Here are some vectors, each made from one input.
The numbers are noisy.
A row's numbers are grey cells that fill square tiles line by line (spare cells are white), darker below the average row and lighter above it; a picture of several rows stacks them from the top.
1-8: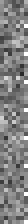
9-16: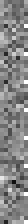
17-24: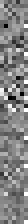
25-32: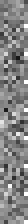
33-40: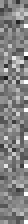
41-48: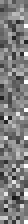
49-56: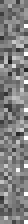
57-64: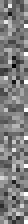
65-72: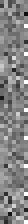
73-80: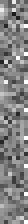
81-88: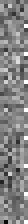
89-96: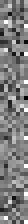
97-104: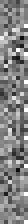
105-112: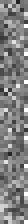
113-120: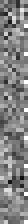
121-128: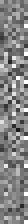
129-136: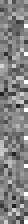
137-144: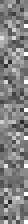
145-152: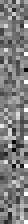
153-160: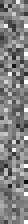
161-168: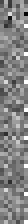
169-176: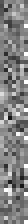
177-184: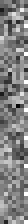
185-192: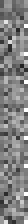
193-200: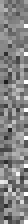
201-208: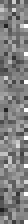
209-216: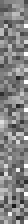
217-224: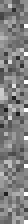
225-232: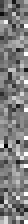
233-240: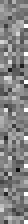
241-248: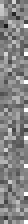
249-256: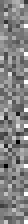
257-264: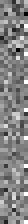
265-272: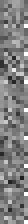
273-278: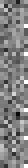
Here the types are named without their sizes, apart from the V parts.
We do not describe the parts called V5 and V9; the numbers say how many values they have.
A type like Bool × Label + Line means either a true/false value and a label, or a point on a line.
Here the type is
Bool × V9 + Line × (Line + V5).
